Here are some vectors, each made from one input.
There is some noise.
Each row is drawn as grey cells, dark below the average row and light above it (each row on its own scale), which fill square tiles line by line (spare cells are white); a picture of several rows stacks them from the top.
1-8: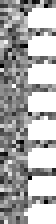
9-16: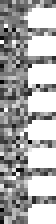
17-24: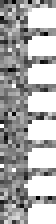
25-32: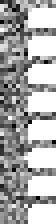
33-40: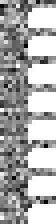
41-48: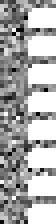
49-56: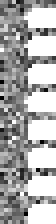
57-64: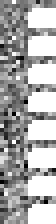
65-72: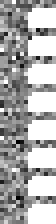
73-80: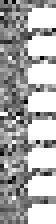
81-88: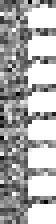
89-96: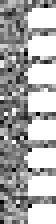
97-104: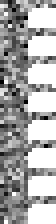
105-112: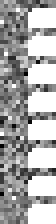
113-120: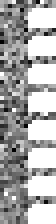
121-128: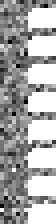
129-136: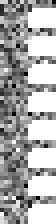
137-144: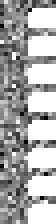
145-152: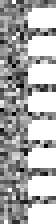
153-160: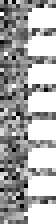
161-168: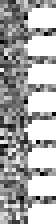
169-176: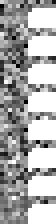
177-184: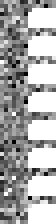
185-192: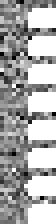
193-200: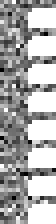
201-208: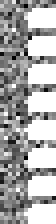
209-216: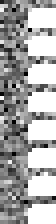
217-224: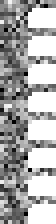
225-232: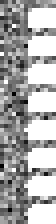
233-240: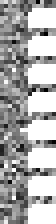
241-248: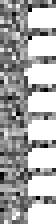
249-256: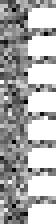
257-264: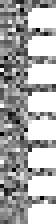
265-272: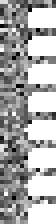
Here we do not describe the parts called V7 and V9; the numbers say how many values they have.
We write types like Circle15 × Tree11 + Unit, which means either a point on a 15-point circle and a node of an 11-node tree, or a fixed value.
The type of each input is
Bool × V7 × V9 + Label6.
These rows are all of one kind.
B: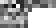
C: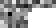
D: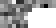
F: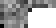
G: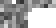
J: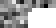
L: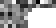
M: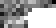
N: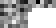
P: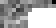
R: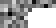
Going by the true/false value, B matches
C, L, N and P.
